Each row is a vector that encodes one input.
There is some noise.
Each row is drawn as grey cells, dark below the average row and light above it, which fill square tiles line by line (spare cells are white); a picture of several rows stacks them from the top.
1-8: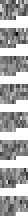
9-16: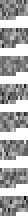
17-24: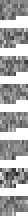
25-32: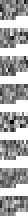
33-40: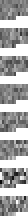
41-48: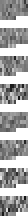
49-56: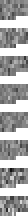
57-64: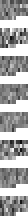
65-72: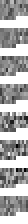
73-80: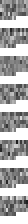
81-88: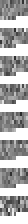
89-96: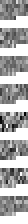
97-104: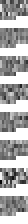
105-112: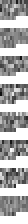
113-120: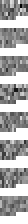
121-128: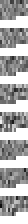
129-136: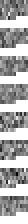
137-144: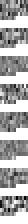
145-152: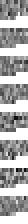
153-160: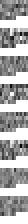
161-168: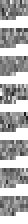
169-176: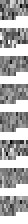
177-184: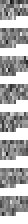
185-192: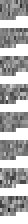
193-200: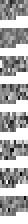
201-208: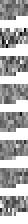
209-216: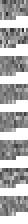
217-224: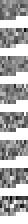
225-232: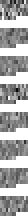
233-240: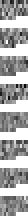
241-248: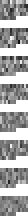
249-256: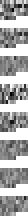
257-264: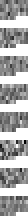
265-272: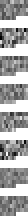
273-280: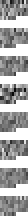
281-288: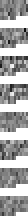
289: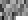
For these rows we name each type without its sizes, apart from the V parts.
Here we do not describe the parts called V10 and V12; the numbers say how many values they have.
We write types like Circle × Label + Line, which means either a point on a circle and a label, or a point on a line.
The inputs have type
Bool × Line × ((Tree + V12) × V10 + Unit).
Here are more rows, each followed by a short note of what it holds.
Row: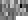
a point on a line, a node of a tree, a true/false value and a value of V10
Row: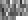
a point on a line, a node of a tree, a true/false value and a value of V10
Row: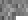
a point on a line, a node of a tree, a true/false value and a value of V10
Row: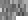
a point on a line, a node of a tree, a true/false value and a value of V10
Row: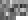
a point on a line, a true/false value, a value of V10 and a value of V12
